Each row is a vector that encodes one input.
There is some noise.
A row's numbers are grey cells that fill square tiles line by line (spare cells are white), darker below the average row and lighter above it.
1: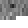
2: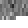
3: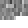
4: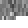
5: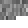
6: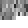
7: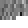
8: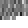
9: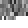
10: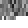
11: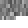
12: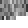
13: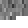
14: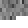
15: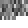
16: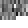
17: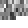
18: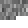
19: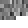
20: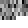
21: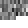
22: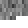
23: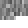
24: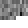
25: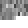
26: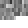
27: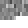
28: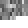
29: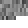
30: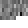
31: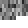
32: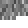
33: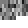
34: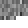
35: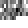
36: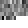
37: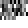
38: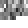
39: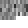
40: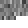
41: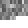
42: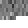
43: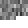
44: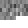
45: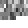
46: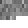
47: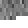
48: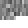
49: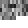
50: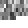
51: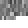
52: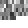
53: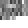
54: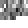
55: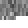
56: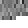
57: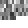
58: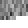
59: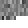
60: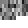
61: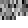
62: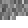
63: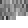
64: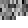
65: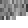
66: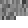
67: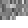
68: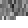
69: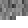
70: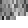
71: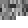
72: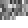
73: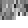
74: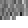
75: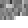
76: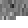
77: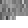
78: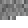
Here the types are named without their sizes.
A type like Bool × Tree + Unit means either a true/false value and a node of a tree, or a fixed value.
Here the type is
List(Line).
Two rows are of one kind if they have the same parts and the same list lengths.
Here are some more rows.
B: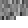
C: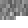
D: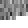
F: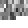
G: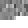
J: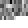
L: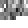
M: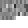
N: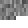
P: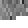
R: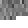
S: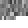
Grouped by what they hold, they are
B, D, N
C, G, J, M, P, R, S
F, L

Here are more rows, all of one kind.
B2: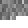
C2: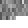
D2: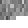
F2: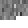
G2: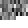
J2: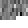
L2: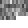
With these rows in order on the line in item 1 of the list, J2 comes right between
F2 and G2.
